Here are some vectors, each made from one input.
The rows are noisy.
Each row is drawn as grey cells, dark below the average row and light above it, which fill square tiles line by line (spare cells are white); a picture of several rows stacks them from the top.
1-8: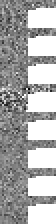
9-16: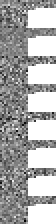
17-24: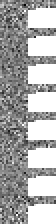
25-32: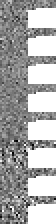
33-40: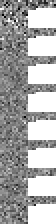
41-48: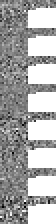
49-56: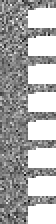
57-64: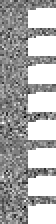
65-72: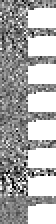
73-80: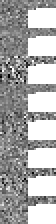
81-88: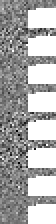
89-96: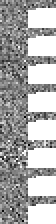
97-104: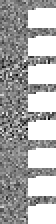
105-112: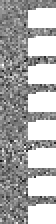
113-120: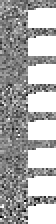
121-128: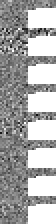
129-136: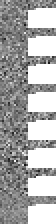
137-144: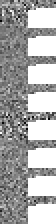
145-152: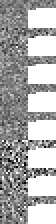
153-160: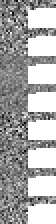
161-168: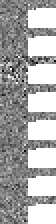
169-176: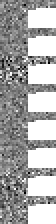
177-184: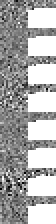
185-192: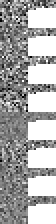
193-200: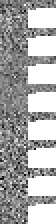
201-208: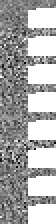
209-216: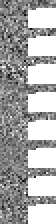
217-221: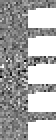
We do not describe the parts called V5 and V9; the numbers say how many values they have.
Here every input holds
a true/false value and a value of V9, together with either a point on a 10-point line, or a value of V5.
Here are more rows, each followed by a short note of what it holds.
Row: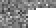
a point on a 10-point line, a true/false value and a value of V9
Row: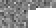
a true/false value, a value of V5 and a value of V9
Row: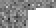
a point on a 10-point line, a true/false value and a value of V9
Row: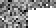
a point on a 10-point line, a true/false value and a value of V9
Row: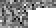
a true/false value, a value of V5 and a value of V9
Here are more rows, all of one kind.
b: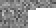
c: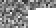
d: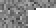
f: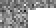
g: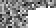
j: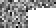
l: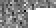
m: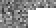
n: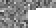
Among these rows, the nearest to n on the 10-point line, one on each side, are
f and l.
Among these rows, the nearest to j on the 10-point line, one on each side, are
b and m.
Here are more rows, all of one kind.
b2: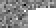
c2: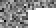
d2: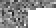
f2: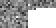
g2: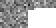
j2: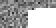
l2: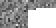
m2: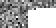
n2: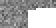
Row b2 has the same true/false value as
f2 and g2.
